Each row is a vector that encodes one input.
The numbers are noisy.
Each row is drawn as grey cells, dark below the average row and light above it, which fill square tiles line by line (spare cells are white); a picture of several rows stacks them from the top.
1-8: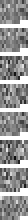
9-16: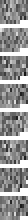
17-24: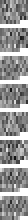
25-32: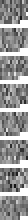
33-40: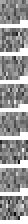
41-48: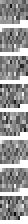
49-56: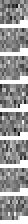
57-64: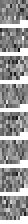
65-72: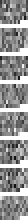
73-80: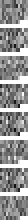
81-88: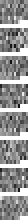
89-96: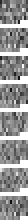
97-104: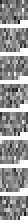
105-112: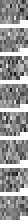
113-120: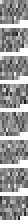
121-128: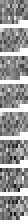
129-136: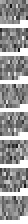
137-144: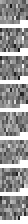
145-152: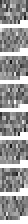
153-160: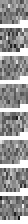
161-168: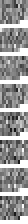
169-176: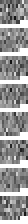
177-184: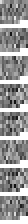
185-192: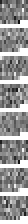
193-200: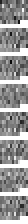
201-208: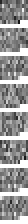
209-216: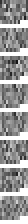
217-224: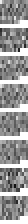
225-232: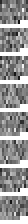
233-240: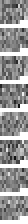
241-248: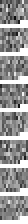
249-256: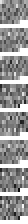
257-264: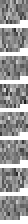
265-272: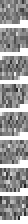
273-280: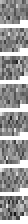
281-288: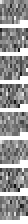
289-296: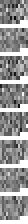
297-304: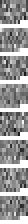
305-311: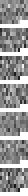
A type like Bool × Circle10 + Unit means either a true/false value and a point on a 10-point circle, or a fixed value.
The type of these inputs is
Bool × Bool × Bool + Circle16 + Unit.
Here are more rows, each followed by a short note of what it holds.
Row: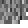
a fixed value
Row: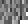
a fixed value
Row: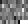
a point on a 16-point circle
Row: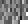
a fixed value
